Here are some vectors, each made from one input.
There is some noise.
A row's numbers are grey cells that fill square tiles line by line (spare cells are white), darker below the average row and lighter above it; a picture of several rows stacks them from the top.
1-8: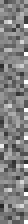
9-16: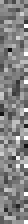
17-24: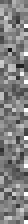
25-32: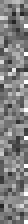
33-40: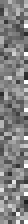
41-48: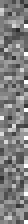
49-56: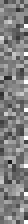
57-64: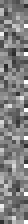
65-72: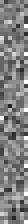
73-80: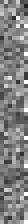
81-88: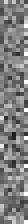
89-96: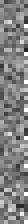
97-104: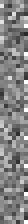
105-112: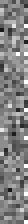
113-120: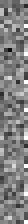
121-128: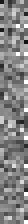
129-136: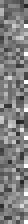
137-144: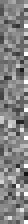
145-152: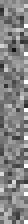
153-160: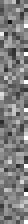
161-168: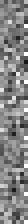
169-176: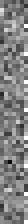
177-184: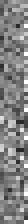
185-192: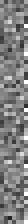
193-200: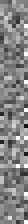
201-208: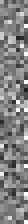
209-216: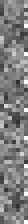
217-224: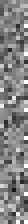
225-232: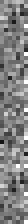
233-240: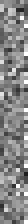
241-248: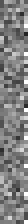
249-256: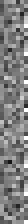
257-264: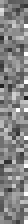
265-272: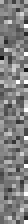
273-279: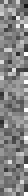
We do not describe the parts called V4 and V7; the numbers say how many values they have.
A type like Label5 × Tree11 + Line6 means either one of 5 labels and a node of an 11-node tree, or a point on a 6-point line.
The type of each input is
Bool × (Circle8 + Tree9 × V4) + V7.
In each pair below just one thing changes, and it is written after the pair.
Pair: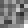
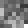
the true/false value
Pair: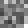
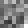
the node of the tree
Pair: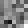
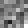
the node of the tree
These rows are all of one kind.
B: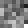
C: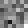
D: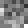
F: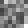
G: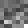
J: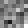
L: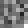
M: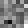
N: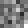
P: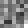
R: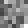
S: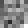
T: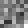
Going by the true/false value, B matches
D and G.
